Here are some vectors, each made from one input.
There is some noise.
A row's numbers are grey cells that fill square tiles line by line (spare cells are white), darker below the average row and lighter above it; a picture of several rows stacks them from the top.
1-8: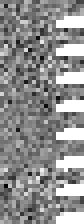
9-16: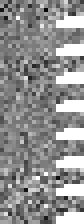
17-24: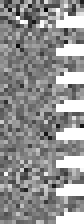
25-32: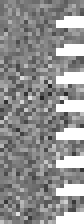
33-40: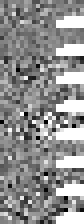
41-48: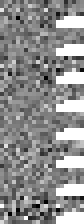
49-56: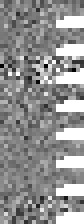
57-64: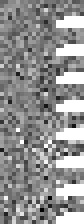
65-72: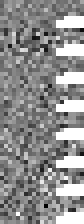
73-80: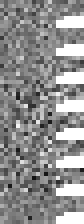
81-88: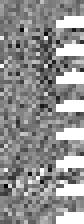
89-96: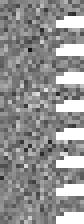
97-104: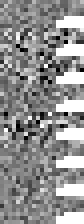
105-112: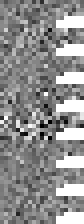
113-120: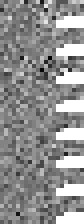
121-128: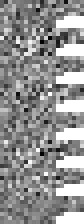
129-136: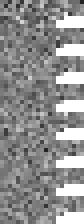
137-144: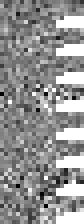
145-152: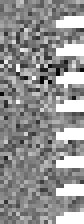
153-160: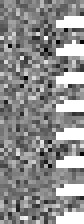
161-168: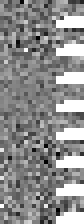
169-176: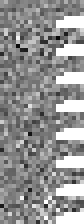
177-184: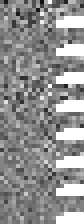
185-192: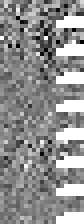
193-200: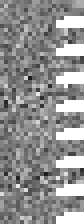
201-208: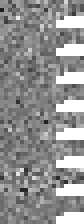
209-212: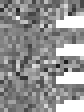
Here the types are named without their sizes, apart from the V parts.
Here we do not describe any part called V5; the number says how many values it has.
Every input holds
a value of V5, together with either a node of a tree, or a list of points on a line.
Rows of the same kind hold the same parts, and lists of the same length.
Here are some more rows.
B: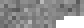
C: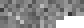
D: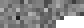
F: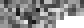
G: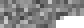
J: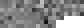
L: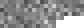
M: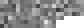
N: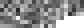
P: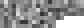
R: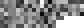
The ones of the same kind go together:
B, L
C, N
D, F, J, M
G, P
R

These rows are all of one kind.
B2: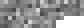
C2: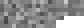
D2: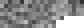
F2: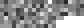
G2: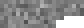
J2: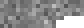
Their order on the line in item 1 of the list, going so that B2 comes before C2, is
B2, F2, D2, G2, J2, C2.
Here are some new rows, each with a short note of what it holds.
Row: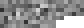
a value of V5, together with a list of two items
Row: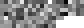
a value of V5, together with a list of two items
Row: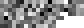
a value of V5, together with a list of one item
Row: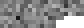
a value of V5, together with a list of two items
